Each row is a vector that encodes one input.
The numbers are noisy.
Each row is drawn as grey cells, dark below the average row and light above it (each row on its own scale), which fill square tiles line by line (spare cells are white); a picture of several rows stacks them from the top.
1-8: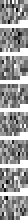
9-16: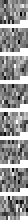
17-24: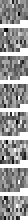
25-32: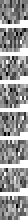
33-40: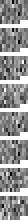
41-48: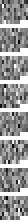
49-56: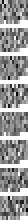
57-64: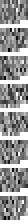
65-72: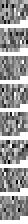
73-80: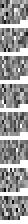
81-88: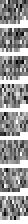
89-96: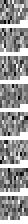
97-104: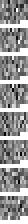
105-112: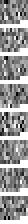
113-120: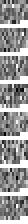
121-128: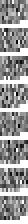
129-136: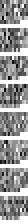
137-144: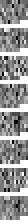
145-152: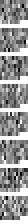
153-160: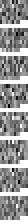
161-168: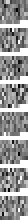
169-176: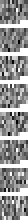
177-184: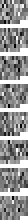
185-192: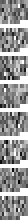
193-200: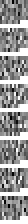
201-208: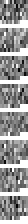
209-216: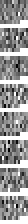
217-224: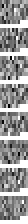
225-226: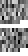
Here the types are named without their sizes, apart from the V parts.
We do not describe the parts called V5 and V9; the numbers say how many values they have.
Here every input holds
a point on a line and a value of V5, together with either a label, or a true/false value and a value of V9.
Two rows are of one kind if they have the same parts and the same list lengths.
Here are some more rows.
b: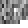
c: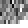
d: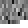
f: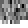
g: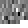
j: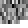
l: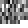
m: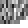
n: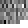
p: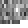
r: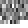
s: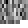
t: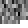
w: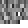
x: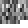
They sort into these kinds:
b, c, j, m, n, p, s, w
d, f, g, l, r, t, x

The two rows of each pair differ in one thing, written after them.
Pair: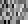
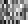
the place on the line
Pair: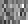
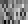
the value of V9
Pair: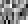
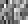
the true/false value
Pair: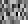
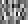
the value of V9
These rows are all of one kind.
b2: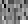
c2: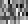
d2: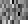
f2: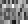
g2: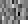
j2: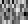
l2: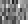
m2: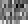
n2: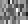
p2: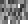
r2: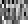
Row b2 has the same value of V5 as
f2, l2, p2 and r2.
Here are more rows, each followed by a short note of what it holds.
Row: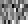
a point on a line, a true/false value, a value of V5 and a value of V9
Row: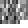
a label, a point on a line and a value of V5
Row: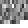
a label, a point on a line and a value of V5
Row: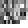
a point on a line, a true/false value, a value of V5 and a value of V9
